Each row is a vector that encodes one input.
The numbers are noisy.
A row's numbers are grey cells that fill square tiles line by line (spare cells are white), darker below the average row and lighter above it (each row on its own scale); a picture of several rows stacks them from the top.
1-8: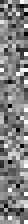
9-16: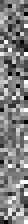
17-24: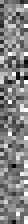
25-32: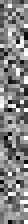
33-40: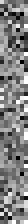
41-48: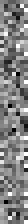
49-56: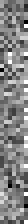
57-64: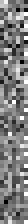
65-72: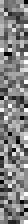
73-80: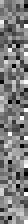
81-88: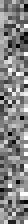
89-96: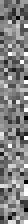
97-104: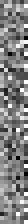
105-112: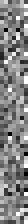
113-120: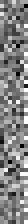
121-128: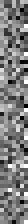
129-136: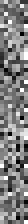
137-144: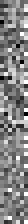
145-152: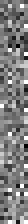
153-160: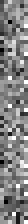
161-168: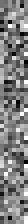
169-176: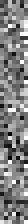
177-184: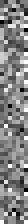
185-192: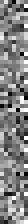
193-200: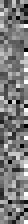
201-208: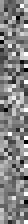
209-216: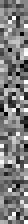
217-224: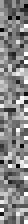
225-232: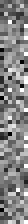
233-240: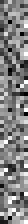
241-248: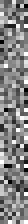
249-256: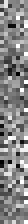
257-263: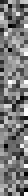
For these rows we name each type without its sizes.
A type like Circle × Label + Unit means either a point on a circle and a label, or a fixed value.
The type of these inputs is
(Line + Tree) × Tree.
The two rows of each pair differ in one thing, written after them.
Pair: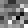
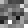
the place on the line
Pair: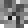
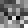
the node of the tree
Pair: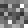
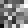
the node of the tree
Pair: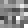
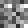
the node of the tree
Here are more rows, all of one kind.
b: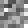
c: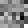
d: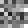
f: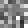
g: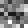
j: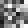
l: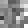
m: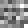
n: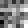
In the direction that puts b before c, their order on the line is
b, n, l, j, m, f, c, g, d.
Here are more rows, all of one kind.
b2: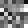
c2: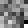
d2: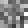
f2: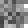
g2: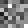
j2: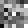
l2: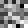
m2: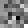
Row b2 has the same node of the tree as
g2 and l2.
